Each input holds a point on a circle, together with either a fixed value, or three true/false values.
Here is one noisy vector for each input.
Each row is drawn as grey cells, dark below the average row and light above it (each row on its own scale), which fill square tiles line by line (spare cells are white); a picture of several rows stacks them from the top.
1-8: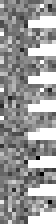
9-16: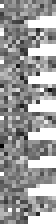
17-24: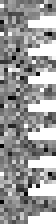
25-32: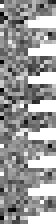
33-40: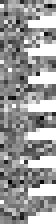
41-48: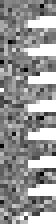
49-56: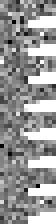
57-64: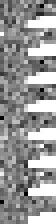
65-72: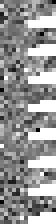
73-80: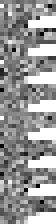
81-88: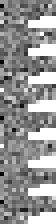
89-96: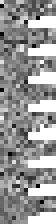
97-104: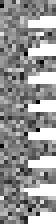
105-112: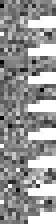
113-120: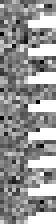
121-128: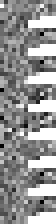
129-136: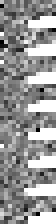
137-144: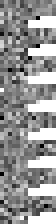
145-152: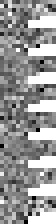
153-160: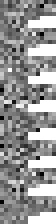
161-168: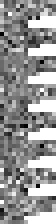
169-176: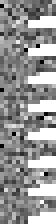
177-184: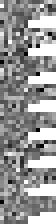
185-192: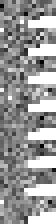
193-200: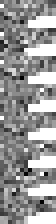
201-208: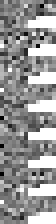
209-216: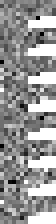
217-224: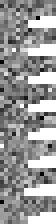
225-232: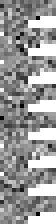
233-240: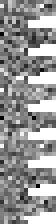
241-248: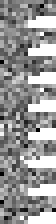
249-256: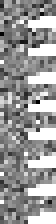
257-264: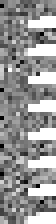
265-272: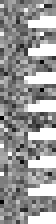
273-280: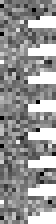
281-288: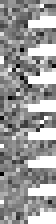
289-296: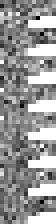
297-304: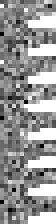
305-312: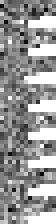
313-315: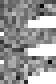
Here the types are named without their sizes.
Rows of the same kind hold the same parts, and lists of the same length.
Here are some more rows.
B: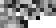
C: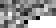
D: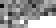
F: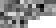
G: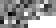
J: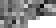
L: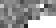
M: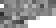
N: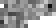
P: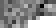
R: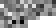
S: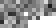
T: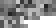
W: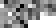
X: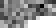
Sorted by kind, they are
B, C, D, G, L, N, S, T, W
F, J, M, P, R, X

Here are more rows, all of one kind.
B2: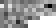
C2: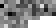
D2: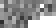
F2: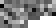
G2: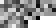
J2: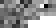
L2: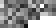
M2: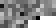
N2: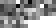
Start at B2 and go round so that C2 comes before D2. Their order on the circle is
B2, J2, N2, C2, F2, M2, G2, L2, D2.
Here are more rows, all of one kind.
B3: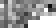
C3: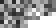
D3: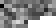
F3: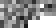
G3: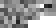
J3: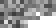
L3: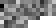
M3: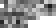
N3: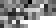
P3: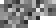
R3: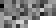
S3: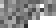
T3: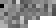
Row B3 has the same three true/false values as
C3, J3 and R3.
